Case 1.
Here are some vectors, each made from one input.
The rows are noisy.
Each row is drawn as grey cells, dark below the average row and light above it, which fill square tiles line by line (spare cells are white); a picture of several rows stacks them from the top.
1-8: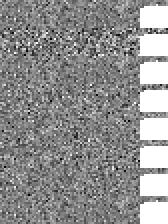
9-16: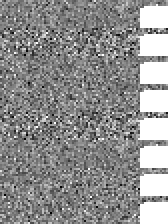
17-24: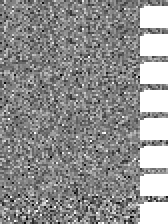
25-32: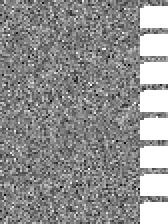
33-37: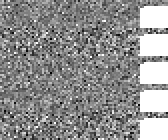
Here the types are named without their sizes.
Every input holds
either a fixed value, or a node of a tree.
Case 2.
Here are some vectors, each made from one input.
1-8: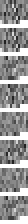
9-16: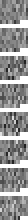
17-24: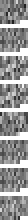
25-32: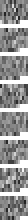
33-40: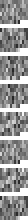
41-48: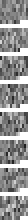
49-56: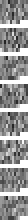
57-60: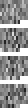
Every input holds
a node of a 9-node tree.
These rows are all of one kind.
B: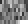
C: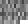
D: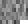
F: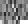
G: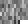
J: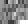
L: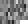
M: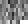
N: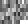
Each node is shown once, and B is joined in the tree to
J.
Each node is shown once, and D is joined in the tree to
C, G and J.
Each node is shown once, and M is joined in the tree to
C.
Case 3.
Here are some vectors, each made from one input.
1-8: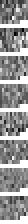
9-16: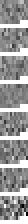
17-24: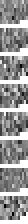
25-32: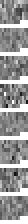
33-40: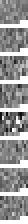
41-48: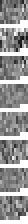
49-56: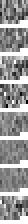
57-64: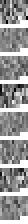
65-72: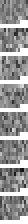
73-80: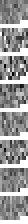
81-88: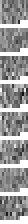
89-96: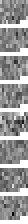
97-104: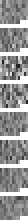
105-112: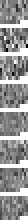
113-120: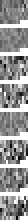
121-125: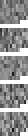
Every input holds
a point on a 13-point line.
